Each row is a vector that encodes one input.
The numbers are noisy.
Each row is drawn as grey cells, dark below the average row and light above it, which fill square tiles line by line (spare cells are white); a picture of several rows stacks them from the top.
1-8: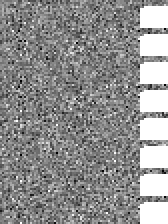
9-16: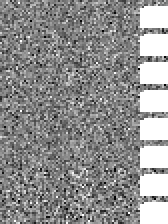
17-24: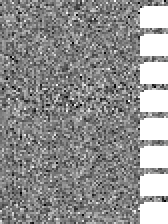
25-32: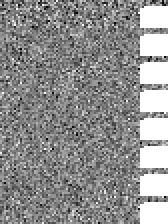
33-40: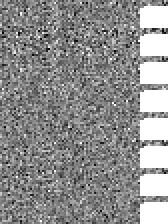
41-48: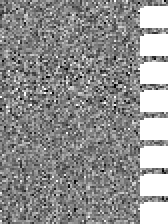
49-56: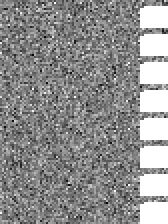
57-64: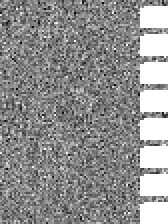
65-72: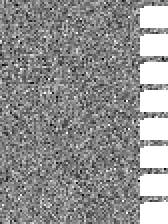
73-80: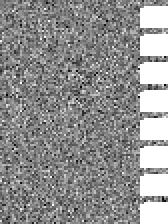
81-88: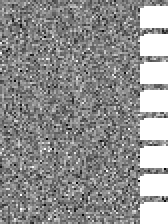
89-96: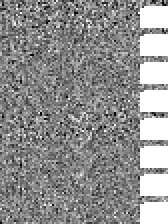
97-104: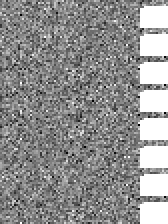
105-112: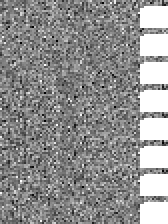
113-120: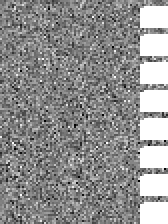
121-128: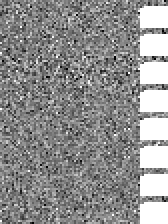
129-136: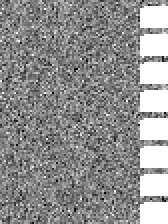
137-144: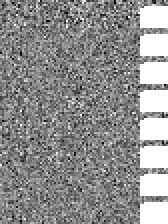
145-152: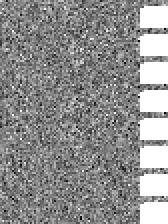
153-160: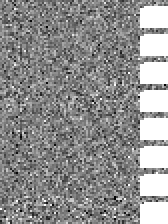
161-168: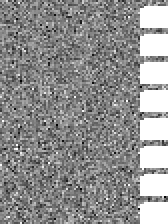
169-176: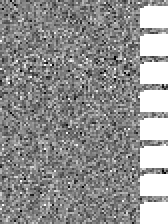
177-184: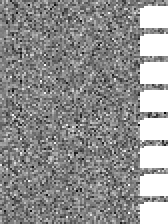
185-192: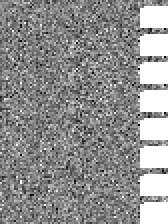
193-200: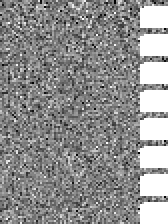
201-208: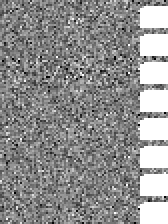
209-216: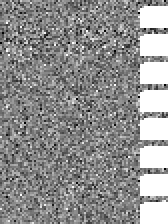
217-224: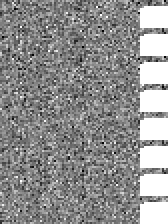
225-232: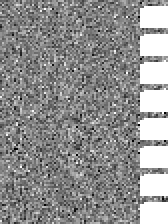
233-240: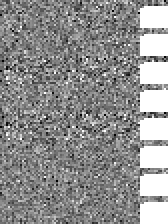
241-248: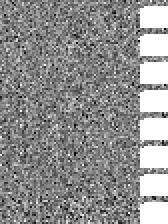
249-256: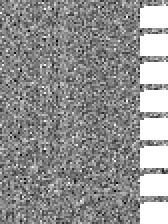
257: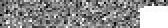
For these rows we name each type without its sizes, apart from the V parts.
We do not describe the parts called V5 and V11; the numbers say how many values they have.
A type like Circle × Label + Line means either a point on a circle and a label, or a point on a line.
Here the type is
(Circle × (Circle + Unit) × V11 + Unit) × V5.
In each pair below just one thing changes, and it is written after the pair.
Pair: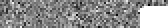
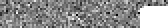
the place on one of the two circles
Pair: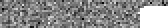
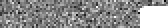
the value of V5
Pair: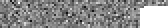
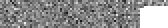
the place on one of the two circles
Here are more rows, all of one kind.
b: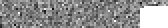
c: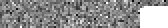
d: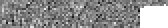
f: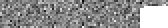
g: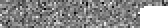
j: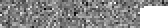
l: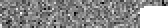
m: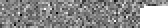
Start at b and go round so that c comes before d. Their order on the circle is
b, j, l, m, f, g, c, d.
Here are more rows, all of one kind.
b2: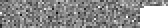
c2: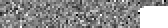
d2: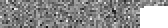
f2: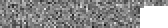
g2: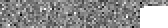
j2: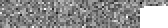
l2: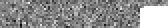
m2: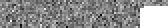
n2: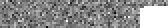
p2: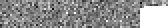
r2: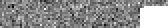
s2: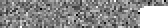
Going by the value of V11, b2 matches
f2, r2 and s2.
